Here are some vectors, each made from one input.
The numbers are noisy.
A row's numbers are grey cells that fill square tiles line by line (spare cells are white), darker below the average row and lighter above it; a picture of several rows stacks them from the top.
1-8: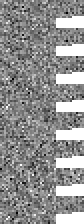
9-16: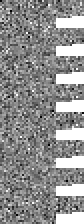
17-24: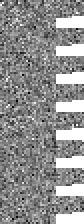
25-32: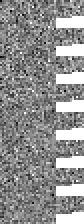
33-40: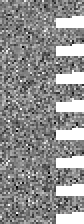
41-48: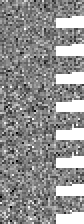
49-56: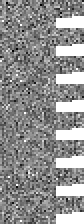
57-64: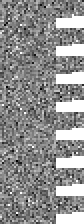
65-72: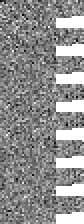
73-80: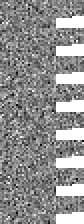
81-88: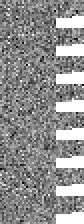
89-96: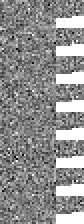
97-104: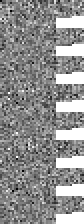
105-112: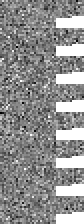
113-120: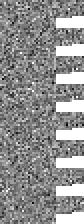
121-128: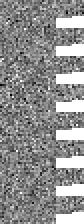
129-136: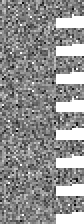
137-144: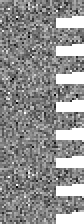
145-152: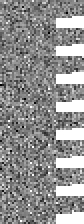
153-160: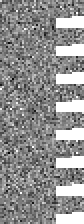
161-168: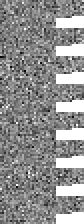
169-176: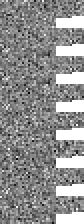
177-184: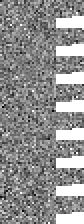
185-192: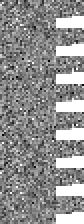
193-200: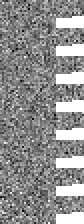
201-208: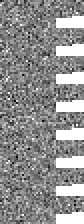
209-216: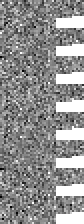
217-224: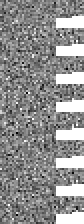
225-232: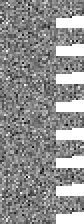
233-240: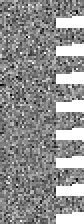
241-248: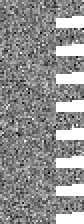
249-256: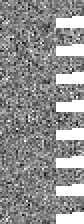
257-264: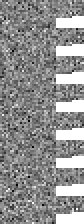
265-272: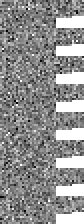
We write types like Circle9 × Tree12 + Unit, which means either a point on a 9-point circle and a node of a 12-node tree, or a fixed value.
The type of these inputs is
Label6 × (Label6 + Line6).
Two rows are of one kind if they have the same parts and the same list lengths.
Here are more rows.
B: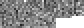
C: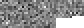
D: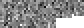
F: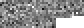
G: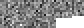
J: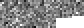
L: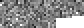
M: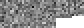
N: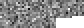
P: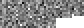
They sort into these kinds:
B, D, F, N, P
C, G, J, L, M

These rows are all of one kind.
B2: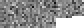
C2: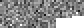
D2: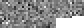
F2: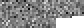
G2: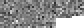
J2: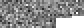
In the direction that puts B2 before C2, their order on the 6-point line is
B2, D2, C2, J2, F2, G2.
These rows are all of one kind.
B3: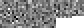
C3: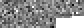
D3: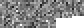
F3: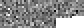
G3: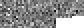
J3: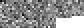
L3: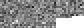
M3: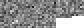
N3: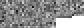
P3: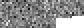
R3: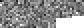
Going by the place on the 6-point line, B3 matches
C3 and J3.
